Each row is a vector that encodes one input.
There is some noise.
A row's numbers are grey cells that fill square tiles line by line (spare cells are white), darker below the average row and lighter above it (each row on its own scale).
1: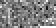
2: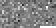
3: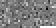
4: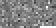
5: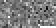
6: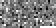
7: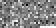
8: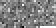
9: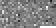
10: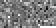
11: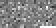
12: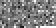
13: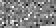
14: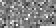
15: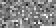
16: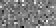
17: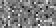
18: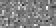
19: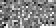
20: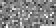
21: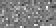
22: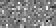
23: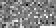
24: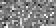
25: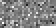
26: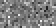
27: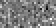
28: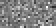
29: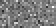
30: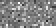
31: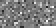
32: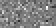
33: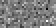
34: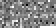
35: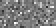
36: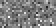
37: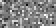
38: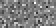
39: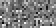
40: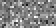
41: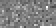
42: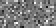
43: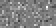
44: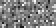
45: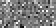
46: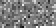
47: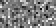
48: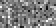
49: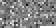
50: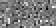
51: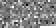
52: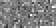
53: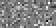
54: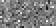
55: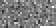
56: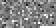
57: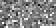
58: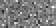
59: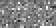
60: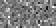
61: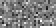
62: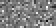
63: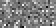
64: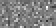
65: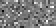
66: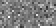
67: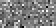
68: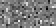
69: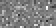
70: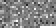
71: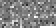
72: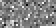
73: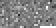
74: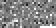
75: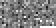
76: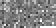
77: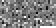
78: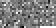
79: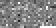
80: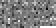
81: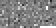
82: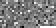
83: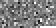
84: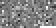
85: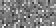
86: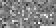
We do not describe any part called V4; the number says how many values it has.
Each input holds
either a point on a 5-point line and a true/false value, or two values of V4.
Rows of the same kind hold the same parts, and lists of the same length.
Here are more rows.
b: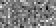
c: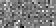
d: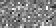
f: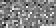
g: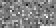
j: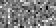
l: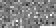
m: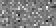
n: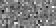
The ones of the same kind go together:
b, c, j, n
d, f, g, l, m

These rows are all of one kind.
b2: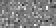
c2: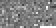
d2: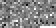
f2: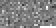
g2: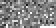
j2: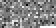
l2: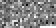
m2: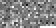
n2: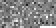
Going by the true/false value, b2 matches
c2 and f2.
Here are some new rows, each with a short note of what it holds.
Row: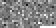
a point on a 5-point line and a true/false value
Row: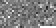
two values of V4
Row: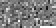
two values of V4
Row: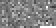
a point on a 5-point line and a true/false value
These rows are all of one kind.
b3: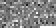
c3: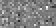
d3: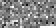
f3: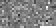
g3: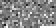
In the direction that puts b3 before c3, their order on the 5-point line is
g3, f3, b3, d3, c3.
